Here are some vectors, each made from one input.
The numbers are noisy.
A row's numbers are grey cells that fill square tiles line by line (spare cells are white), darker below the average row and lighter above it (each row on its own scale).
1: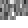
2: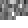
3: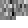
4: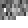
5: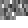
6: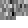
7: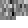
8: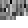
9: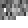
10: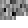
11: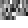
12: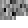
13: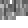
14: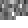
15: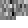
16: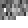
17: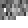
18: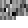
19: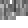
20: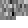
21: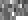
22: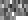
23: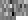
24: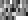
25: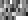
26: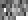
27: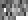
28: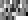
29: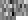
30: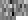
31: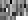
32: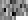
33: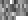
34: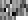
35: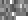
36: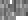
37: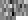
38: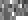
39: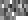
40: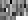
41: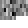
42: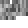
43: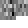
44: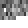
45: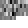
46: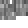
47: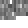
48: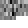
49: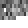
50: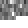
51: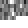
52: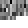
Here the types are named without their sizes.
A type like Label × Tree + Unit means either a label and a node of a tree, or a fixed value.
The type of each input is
List(Line).
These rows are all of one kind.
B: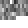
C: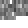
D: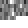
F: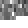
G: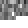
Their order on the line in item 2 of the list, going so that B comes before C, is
B, D, C, G, F.
